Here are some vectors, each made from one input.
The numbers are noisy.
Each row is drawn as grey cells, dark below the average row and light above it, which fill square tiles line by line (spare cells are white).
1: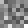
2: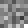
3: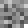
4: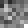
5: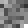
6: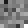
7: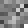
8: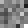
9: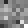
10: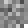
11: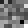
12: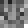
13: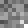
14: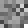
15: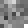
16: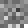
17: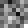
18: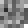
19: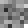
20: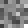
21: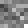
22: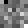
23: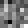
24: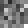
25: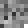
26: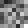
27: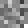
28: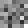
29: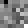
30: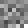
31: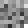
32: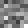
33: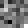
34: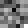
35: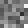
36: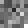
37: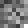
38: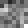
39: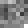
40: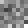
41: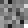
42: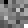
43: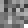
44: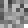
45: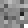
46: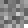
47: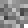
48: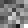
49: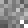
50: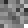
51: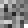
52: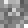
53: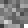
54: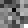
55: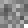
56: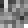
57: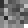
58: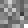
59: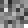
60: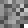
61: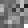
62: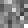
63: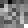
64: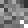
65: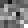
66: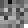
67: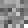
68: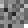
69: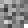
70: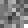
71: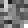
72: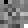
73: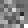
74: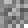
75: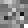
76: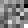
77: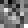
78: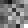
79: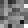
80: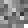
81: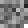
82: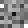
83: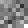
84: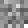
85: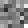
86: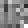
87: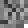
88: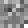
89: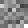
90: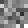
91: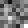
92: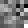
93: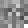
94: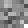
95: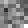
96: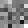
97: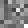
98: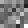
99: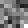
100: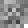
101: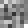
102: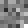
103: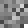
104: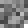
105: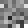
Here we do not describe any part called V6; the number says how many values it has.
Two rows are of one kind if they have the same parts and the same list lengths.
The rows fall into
2 kinds.
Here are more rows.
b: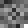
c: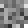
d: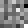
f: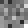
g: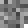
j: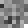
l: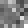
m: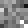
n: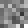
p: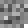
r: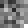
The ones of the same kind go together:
b, f, r
c, d, g, j, l, m, n, p

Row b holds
a point on a 7-point line and a value of V6.
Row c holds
a point on a 7-point line and four true/false values.
